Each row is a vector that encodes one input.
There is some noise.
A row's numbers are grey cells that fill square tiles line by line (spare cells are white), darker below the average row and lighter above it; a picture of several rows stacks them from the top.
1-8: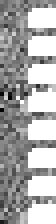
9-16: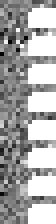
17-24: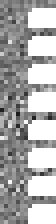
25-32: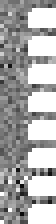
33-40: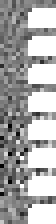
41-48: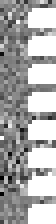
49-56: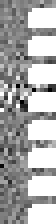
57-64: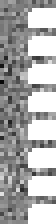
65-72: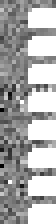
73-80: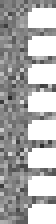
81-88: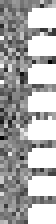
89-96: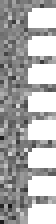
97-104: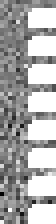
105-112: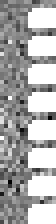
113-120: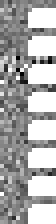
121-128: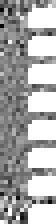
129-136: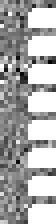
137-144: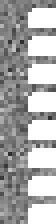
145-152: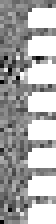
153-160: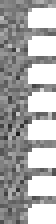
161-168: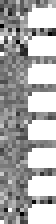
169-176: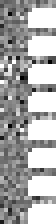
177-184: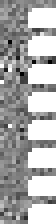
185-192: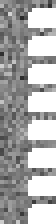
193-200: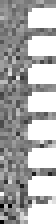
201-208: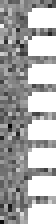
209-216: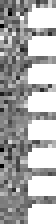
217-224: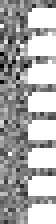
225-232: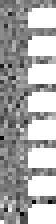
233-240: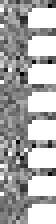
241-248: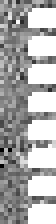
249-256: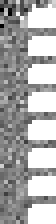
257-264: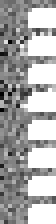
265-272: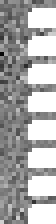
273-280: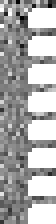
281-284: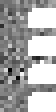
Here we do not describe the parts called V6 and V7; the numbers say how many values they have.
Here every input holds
either a point on an 11-point circle, or a true/false value and a value of V6, or a value of V7.
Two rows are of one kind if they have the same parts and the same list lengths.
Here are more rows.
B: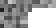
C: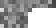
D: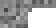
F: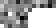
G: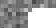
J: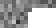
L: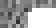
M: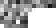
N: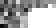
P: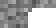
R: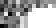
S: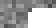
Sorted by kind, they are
B, D, G, P
C, F, J, L, S
M, N, R

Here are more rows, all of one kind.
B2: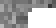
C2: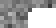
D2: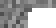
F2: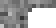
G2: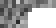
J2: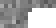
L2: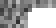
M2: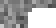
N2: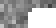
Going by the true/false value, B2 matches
C2, J2 and N2.
